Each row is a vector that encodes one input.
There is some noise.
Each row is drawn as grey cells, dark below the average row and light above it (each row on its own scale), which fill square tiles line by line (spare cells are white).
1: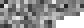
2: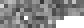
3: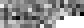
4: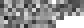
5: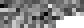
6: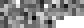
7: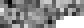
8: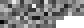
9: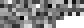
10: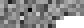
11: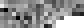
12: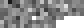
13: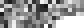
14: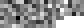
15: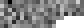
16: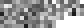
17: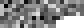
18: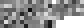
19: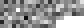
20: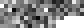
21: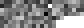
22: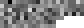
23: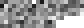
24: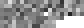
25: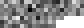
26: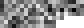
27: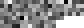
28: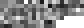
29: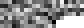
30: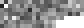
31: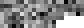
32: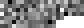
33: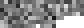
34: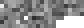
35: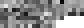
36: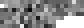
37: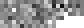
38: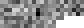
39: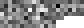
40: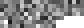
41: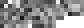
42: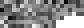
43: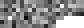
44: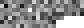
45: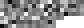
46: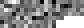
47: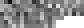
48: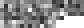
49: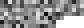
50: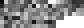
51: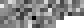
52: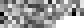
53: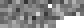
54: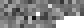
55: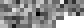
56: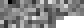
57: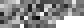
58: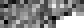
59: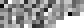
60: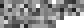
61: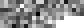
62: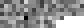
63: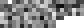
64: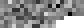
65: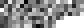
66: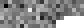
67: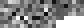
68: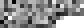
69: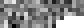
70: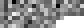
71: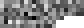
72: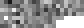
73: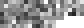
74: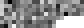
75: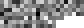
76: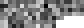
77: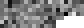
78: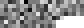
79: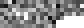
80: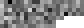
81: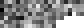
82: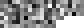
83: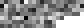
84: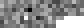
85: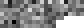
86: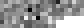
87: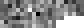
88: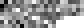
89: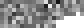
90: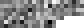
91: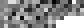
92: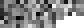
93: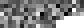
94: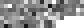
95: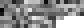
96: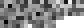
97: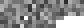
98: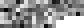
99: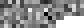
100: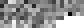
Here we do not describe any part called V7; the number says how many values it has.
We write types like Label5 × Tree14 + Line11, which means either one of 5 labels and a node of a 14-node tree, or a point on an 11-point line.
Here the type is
(Bool × Bool × Bool × Bool + Line5) × V7.
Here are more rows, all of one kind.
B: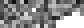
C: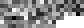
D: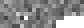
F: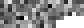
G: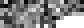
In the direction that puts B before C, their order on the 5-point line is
B, F, G, D, C.
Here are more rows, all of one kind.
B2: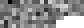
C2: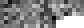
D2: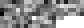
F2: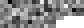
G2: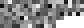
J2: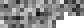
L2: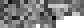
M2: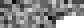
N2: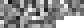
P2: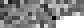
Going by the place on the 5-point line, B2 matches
C2, D2 and L2.
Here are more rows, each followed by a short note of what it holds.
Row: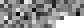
four true/false values and a value of V7
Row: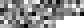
four true/false values and a value of V7
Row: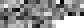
four true/false values and a value of V7
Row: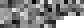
a point on a 5-point line and a value of V7
